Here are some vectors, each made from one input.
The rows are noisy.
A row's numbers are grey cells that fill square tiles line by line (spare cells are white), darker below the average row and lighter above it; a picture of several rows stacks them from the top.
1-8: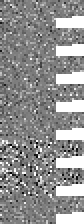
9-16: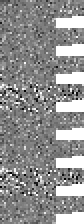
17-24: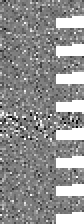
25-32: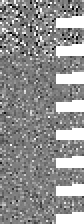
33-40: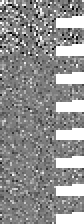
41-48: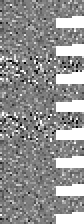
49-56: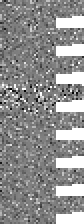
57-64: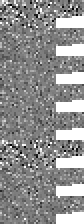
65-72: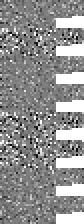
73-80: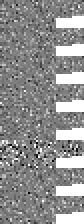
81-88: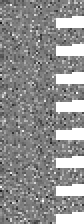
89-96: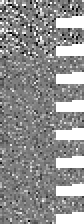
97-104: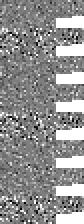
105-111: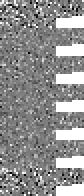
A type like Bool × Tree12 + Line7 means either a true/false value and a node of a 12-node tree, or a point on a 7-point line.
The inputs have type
(Bool × Bool × Bool + Unit) × Line6 + Line5.
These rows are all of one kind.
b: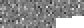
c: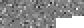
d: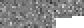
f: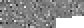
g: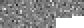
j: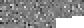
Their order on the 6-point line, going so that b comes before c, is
b, d, j, f, c, g.
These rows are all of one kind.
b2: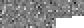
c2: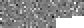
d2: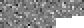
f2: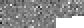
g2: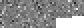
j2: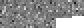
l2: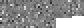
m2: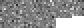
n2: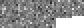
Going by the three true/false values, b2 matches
g2, j2 and n2.
